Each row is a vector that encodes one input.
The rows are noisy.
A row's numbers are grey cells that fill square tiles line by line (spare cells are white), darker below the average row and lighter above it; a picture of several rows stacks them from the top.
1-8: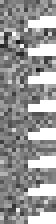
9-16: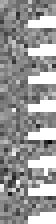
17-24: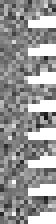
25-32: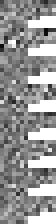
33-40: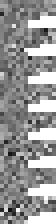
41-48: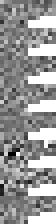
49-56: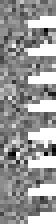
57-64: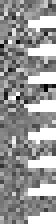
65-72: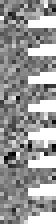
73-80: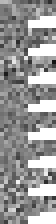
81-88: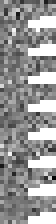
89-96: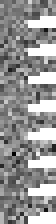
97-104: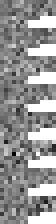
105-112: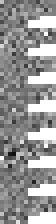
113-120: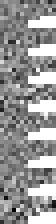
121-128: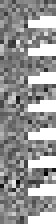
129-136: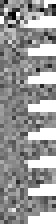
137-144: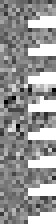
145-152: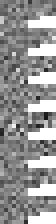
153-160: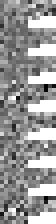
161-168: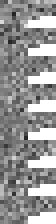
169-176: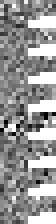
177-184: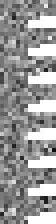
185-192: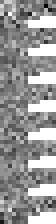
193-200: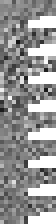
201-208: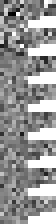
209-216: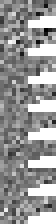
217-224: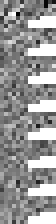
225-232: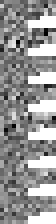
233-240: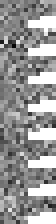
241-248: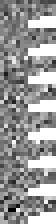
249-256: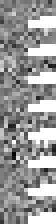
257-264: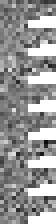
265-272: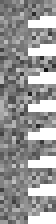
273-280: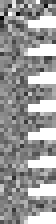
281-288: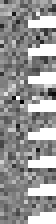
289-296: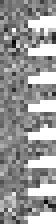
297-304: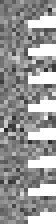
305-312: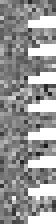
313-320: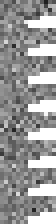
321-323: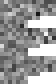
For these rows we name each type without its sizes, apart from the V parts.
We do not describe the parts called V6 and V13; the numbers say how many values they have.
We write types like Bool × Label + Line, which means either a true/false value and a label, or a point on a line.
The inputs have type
(Bool × Circle + V13) × Tree + V6.
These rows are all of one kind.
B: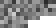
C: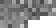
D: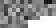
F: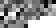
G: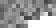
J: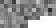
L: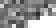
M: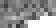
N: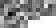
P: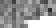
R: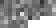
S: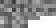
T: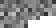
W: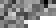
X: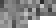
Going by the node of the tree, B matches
F, S, T and W.
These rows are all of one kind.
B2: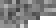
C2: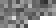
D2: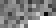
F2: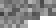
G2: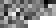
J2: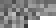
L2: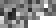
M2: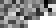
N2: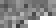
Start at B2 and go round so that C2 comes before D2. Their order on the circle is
B2, C2, F2, D2, N2, M2, G2, J2, L2.
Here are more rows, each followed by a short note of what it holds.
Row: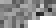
a node of a tree and a value of V13
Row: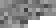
a node of a tree and a value of V13
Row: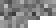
a point on a circle, a node of a tree and a true/false value
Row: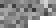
a node of a tree and a value of V13
